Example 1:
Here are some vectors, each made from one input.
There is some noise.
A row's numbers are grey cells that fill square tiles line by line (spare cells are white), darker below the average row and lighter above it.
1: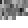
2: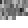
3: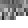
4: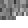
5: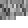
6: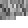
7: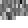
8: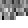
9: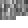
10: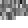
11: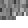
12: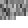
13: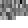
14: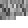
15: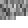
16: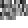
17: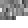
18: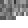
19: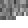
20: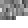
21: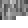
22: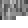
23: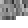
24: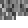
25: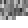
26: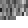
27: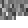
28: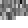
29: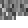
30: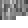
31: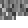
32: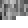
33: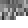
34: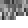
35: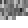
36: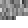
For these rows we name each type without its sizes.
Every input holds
a label.
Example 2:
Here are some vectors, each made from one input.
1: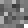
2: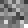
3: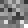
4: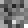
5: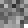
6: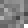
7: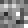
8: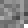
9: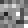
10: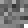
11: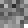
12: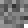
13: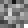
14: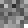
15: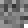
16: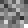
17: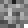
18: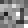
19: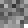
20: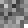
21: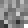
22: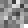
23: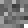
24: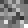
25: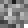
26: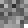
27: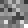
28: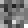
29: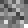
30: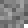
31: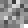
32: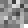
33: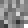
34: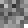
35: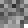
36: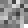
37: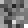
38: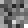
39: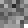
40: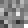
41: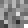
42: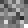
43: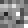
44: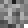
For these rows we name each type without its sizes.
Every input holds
a node of a tree.
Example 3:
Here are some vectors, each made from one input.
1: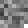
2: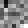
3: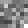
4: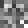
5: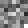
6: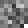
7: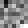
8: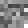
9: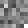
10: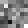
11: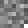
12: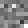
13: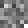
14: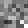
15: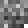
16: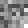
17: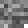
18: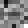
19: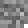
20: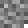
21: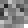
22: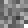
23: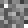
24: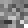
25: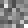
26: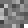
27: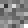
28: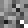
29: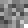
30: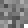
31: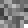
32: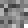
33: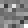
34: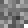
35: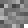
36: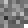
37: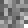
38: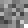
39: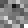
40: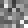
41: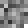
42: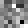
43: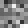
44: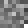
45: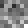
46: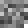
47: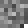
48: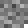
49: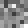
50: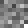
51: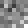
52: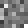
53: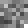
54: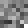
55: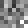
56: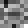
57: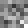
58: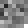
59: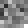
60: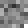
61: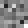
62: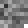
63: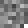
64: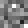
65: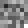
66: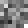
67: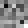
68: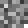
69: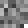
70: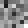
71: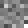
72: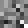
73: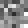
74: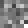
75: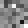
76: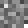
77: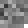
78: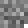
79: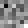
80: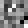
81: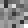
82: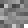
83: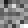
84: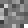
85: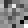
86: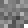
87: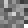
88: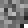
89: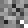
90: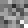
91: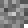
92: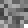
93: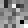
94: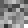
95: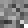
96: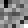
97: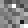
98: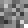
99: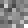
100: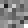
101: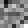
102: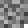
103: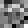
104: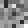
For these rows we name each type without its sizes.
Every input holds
a point on a line.
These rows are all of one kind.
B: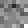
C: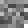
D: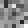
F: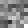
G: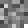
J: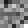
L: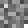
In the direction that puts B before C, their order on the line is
J, D, L, G, B, F, C.
